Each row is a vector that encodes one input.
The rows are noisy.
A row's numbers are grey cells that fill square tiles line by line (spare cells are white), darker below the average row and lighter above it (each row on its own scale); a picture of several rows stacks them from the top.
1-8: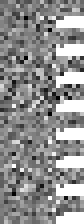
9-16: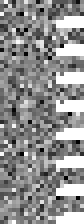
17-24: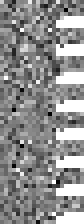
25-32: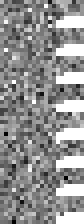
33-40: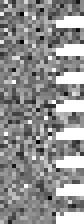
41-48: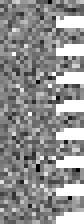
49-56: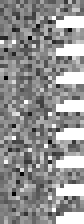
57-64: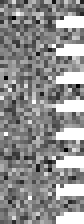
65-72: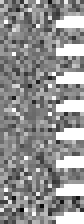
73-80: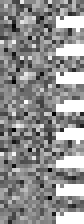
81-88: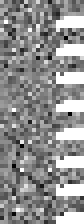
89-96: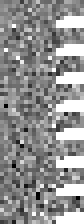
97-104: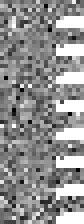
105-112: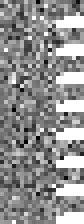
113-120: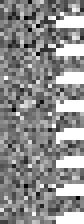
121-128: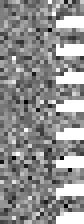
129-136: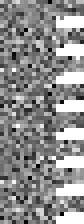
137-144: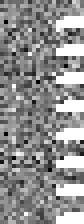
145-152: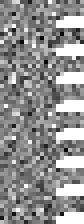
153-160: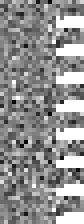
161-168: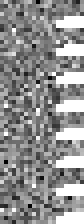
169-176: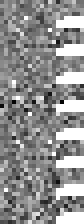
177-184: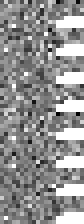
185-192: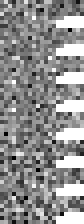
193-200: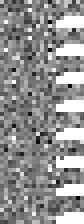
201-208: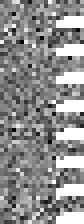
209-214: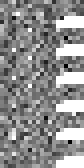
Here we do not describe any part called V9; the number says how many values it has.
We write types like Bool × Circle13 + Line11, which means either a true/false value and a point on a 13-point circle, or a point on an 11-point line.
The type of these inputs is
List2(Bool × Line6) × V9.
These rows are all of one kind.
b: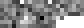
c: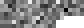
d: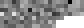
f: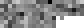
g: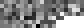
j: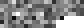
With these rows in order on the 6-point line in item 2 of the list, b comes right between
f and j.
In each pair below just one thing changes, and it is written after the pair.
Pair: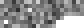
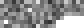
the place on the 6-point line in item 1 of the list
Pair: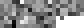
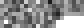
the value of V9
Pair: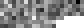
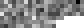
the place on the 6-point line in item 1 of the list
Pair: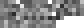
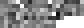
the true/false value in item 1 of the list
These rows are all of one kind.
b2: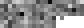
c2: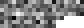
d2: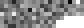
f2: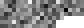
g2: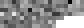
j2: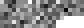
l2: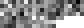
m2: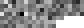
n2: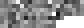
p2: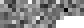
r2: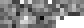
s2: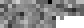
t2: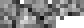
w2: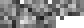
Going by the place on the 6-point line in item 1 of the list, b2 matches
f2, m2 and t2.
